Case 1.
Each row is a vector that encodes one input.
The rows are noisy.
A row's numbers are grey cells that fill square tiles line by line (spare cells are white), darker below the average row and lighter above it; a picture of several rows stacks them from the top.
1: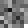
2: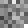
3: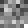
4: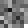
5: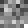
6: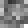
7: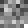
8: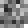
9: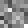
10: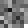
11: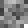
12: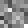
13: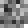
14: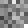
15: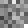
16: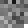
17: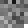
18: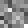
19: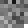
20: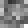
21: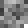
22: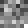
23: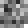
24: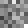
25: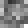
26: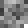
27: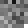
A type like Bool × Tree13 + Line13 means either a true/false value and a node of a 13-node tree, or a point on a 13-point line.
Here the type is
Bool × Bool × Bool.
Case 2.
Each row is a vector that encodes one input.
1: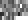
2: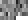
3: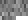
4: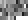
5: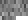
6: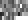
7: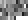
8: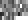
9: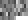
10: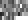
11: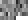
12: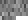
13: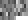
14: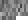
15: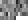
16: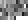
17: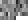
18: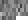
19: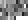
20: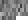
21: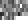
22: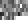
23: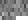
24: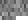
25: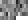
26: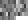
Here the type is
Line6.
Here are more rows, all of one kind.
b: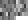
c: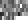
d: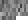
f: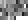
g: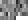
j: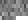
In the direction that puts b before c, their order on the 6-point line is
f, g, d, j, b, c.
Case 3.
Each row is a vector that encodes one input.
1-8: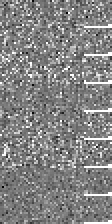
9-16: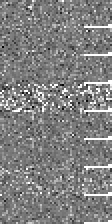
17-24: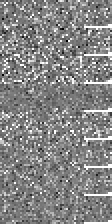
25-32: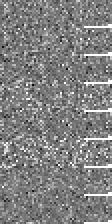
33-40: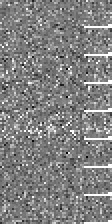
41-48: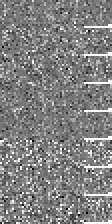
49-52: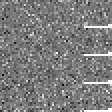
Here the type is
Bool × Bool × Bool × Bool.
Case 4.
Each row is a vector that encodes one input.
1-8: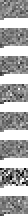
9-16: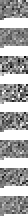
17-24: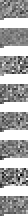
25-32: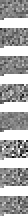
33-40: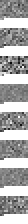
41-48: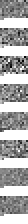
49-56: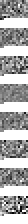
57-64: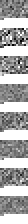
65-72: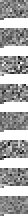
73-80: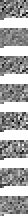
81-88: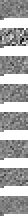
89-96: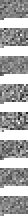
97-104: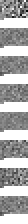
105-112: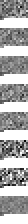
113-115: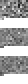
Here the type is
Label5.
